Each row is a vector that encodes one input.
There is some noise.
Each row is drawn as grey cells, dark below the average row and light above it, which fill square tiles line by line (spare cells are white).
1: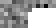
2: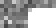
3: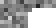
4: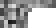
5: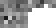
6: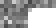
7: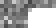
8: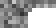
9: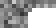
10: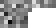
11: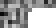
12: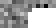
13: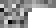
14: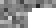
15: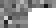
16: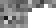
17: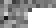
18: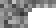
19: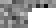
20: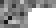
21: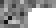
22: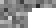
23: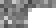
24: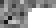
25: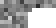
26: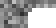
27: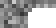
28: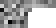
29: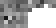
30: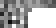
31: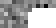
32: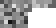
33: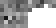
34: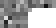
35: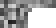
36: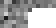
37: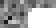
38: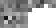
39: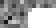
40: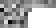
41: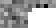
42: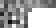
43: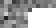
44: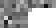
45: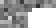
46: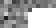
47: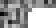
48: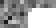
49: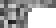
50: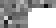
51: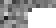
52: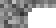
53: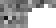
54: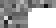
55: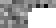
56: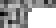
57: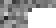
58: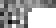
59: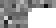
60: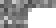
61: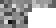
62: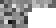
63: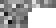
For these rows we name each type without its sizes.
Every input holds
either a point on a line, or three true/false values.
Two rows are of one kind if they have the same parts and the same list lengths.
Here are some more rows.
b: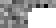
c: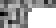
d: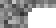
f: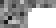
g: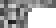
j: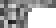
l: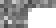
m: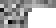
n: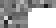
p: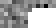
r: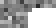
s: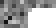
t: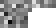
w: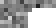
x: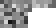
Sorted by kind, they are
b, d, f, l, n, p, r, s, w
c, g, j, m, t, x

